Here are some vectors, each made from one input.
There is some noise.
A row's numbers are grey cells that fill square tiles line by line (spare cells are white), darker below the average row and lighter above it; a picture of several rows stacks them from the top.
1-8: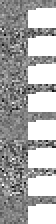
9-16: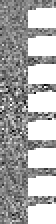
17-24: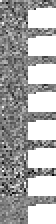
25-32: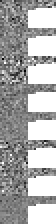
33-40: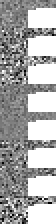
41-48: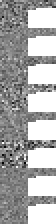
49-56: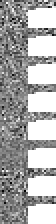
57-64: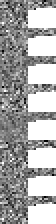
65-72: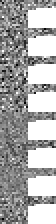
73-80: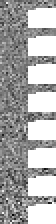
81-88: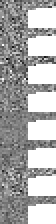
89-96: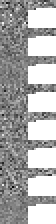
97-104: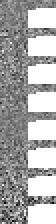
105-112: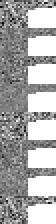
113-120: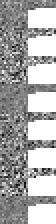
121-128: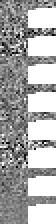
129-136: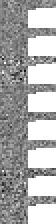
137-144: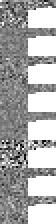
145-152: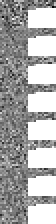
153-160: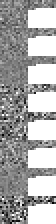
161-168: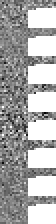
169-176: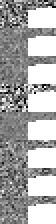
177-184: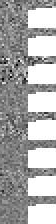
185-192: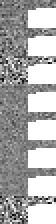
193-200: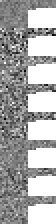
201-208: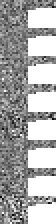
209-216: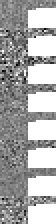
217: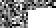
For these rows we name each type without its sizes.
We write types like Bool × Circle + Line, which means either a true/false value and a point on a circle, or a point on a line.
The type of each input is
(Circle + Label) × Tree.
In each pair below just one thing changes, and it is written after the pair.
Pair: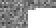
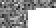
the node of the tree
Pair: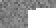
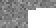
the node of the tree
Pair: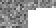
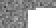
the label
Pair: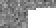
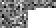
the node of the tree
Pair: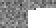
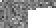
the node of the tree
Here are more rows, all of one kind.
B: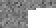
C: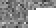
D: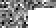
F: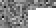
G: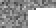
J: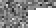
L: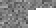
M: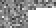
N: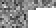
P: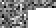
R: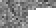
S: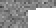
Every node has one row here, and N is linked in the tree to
L.
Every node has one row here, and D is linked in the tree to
G.
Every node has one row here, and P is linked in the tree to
L.
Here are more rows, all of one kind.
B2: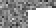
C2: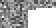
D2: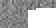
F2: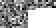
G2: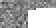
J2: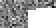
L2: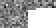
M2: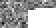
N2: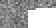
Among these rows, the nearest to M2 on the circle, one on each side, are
F2 and L2.
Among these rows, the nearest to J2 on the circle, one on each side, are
F2 and N2.
